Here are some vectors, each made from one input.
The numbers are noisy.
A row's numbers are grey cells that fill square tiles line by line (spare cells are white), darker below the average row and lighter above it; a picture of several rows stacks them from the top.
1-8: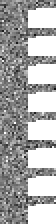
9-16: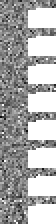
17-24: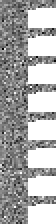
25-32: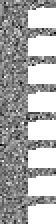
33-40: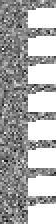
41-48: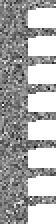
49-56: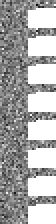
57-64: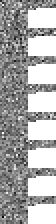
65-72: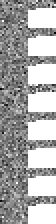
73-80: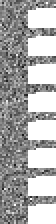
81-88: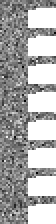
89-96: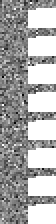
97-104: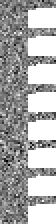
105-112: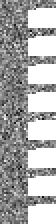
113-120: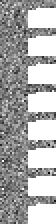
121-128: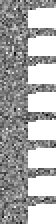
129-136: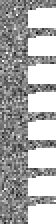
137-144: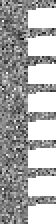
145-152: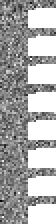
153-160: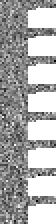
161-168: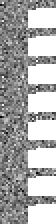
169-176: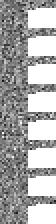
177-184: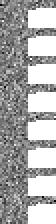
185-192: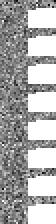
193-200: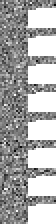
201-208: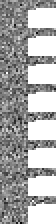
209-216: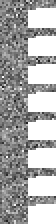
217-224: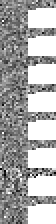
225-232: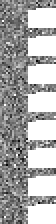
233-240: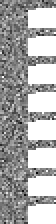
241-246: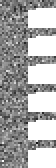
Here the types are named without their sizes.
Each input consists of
a label, together with either a label, or a node of a tree.
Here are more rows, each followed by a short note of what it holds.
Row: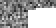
a label and a node of a tree
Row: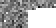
two labels
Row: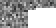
a label and a node of a tree
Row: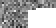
two labels
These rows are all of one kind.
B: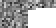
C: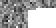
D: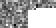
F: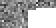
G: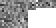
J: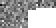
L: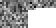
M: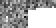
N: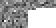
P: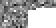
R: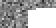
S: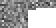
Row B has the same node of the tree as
G, N and S.
